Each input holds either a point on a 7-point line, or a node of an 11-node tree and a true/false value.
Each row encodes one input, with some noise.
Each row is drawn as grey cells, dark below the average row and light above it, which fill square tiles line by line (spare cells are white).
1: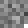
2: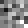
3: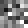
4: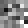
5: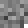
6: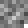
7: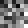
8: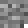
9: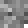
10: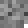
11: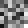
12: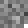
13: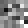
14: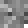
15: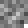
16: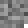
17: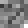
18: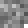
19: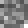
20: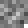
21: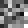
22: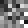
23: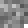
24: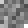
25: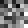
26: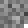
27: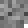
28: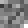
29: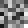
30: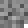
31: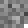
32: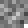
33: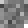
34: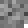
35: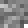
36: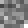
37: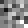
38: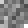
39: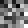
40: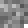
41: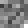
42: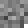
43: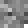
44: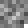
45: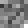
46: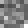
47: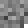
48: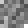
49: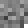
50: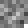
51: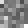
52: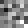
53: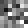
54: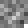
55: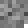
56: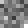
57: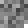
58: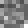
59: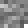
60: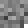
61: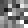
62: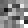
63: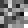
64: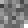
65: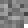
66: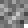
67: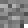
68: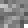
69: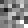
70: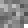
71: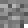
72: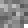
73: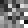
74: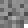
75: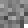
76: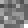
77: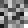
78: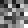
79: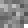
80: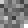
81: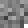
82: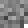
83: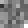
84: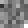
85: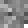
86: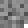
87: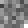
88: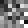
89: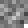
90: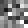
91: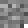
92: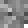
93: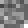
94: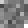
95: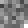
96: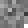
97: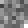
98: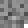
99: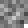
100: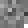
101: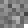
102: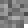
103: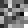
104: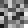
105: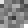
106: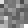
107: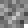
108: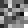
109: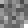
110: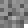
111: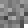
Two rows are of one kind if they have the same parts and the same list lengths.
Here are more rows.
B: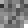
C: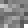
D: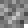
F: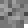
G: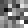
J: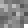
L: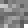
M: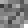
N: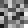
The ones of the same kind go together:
B, C, D, F, J, L, M
G, N

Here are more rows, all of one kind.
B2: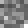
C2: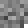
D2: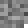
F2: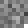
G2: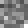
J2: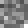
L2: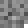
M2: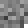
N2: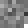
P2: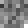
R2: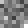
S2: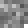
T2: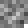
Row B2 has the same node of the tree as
G2, J2 and T2.
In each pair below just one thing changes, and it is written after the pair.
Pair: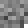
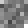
the true/false value
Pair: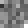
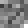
the node of the tree
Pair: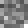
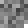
the node of the tree
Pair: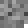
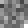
the true/false value
